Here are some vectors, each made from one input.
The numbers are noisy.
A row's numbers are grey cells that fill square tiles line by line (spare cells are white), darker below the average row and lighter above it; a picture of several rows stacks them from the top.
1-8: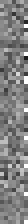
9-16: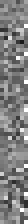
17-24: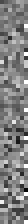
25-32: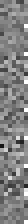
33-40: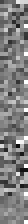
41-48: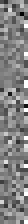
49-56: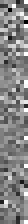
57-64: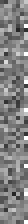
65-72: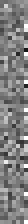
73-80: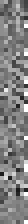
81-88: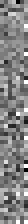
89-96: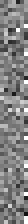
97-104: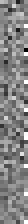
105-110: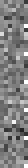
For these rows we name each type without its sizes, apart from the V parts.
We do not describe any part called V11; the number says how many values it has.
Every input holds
either a point on a line and a true/false value, or a value of V11.
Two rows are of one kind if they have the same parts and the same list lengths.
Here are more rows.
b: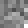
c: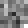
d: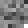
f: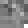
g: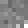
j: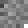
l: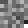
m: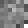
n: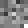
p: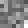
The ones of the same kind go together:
b, c, f, g, j, m, n, p
d, l

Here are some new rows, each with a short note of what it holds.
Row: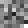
a point on a line and a true/false value
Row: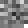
a point on a line and a true/false value
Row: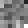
a point on a line and a true/false value
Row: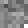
a value of V11
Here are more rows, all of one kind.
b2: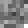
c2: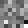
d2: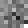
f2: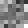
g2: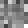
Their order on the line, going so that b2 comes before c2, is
d2, f2, b2, c2, g2.
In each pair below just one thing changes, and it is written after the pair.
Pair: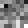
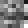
the place on the line
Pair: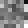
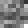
the place on the line
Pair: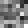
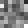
the place on the line
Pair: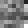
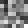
the place on the line
